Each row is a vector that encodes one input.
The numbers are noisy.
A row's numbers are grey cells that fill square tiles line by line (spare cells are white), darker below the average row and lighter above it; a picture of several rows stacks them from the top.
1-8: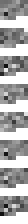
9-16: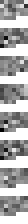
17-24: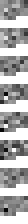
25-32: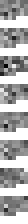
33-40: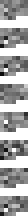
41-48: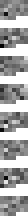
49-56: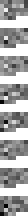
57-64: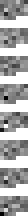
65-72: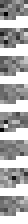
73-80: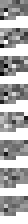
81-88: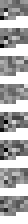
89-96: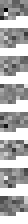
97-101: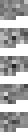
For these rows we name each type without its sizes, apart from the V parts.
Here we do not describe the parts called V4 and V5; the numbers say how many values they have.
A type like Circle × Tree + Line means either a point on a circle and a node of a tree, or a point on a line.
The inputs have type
Bool × V4 × V5 + Line × Line.
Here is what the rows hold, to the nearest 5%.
About 30% of them hold a point on each of two lines. The rest hold a true/false value, a value of V4 and a value of V5.
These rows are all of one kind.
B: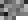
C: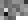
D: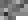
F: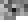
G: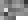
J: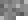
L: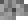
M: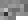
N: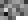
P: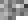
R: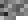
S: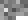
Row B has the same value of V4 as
G, J, N and P.
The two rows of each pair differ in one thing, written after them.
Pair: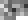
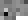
the value of V4
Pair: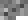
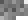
the true/false value
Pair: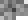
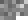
the value of V4
